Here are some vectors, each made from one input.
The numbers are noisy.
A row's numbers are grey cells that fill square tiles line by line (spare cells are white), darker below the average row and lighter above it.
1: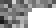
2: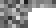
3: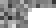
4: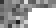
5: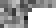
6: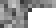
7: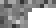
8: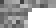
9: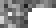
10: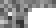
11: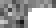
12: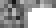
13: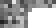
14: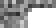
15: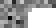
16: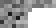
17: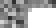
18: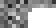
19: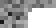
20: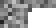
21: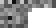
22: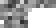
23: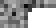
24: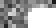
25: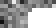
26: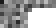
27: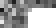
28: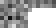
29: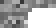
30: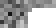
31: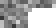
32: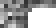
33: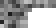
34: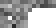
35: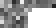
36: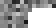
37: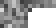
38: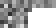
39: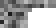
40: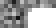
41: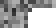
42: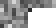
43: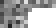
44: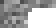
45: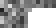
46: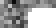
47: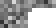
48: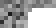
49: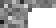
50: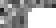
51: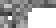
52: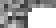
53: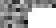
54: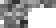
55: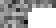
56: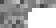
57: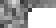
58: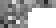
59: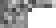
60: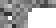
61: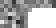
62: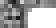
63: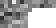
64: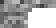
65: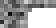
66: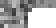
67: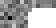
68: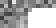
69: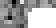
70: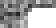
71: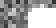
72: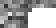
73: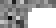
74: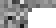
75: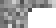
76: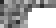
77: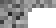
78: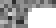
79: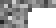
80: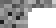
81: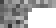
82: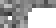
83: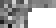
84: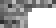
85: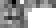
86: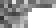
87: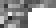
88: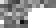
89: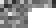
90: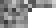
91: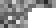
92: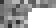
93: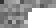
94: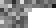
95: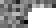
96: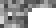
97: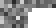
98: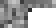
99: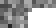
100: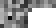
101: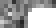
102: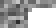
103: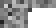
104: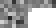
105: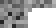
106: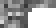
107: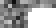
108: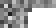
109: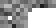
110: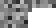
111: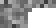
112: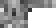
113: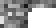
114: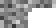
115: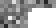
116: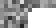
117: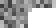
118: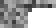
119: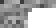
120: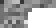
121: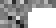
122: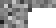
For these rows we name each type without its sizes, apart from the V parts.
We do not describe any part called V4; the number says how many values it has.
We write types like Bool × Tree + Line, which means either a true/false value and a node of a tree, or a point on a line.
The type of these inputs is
Label × (Line + V4).
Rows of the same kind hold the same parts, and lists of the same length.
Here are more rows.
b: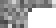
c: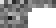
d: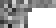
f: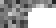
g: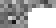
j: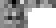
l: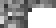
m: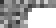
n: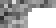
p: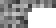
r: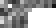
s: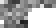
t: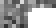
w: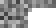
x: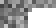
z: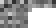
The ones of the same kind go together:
b, d, g, m, n, x
c, f, j, l, p, r, s, t, w, z

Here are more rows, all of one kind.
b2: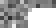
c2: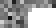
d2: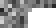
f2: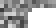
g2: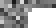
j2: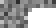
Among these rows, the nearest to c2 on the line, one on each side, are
b2 and g2.
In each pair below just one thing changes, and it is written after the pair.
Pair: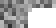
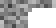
the value of V4
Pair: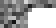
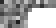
the label
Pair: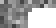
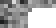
the label
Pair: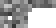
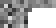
the label
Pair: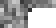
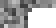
the value of V4
